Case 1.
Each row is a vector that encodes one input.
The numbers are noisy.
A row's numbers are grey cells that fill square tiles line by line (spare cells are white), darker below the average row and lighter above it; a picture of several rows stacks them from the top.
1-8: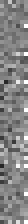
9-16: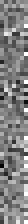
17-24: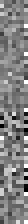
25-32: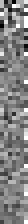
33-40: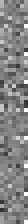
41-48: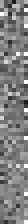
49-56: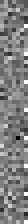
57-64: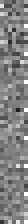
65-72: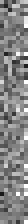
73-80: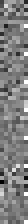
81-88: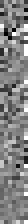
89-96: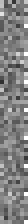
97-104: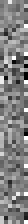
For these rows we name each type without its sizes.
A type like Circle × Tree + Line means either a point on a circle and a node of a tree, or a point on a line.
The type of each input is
List(Line) × Tree.
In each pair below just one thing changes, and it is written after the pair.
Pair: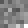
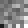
the node of the tree
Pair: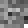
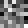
the place on the line in item 1 of the list
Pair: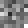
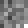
the place on the line in item 1 of the list
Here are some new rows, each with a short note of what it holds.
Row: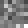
a node of a tree, together with a list of one item
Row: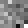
a node of a tree, together with a list of two items
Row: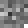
a node of a tree, together with a list of one item
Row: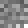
a node of a tree, together with a list of one item
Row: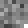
a node of a tree, together with a list of two items
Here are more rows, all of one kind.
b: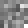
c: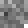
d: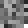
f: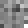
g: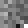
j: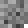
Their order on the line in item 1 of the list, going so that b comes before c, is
f, b, d, c, j, g.
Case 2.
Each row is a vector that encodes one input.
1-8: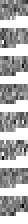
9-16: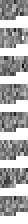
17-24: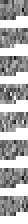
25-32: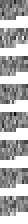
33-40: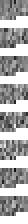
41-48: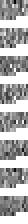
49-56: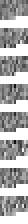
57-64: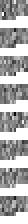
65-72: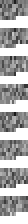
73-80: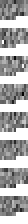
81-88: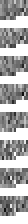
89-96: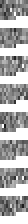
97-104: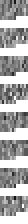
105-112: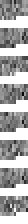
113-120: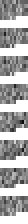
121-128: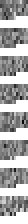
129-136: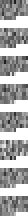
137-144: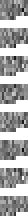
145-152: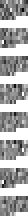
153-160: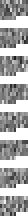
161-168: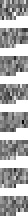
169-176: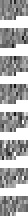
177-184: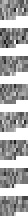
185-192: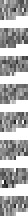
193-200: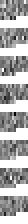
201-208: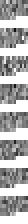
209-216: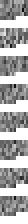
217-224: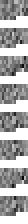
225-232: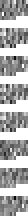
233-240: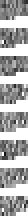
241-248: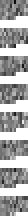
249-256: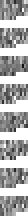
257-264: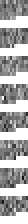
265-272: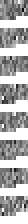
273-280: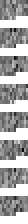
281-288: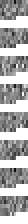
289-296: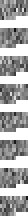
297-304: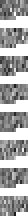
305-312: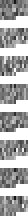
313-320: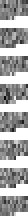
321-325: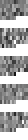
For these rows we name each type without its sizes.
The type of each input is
(Bool × (Circle + Unit) + Unit) × Label.
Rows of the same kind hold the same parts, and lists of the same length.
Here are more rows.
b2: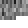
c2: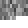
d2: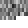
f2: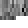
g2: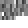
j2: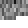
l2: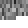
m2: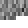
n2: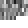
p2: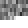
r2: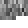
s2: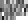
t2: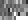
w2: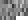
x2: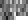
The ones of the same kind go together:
b2, c2, f2, j2, l2, w2, x2
d2, g2, m2, p2, r2, t2
n2, s2

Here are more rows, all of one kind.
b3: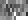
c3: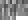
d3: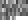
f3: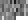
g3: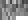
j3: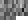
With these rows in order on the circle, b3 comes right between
d3 and g3.
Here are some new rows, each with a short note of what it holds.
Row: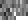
a label and a true/false value
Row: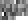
a point on a circle, a label and a true/false value
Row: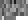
a label and a true/false value
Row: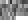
a point on a circle, a label and a true/false value
